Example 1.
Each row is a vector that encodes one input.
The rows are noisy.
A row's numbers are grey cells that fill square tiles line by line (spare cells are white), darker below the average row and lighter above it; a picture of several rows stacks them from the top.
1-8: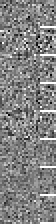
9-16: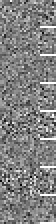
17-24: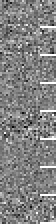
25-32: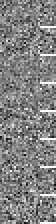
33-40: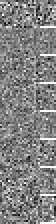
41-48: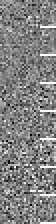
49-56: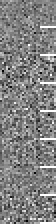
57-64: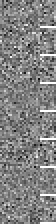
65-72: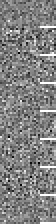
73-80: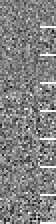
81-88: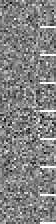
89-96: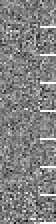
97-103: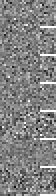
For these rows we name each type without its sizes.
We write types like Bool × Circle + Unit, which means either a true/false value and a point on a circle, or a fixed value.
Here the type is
(Bool × Circle + Unit) × (Tree + Unit).
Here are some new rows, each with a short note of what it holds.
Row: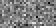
a node of a tree
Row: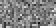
a point on a circle, a node of a tree and a true/false value
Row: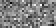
a point on a circle and a true/false value
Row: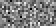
a fixed value
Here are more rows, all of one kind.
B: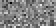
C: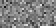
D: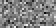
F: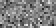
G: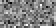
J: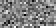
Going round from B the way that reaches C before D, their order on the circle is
B, C, F, D, G, J.
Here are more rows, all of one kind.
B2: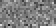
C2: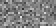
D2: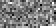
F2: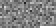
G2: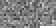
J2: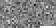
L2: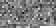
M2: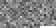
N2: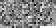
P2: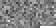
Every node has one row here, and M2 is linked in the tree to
C2 and L2.
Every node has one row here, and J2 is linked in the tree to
C2 and G2.
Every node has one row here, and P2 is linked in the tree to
C2 and F2.
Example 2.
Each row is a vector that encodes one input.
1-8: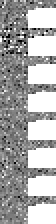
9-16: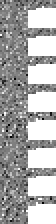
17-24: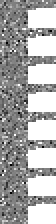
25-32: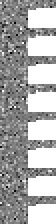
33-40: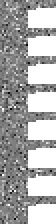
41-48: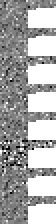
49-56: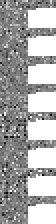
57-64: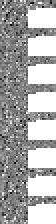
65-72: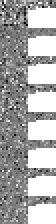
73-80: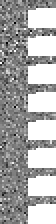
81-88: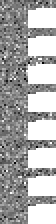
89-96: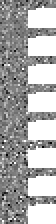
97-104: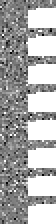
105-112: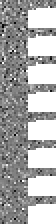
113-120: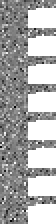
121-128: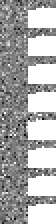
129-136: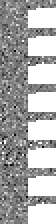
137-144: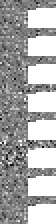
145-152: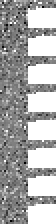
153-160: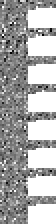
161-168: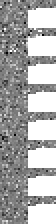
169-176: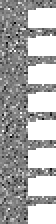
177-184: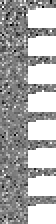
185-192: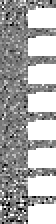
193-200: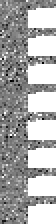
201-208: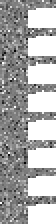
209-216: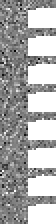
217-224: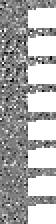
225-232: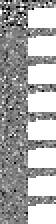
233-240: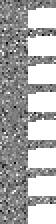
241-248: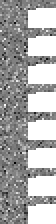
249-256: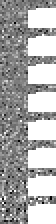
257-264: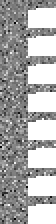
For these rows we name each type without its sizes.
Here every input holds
a list of points on a circle.
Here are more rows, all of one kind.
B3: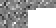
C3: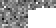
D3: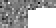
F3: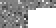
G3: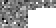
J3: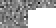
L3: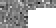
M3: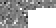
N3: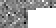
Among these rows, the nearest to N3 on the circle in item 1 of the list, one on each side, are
B3 and F3.
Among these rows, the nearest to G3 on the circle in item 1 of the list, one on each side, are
C3 and M3.
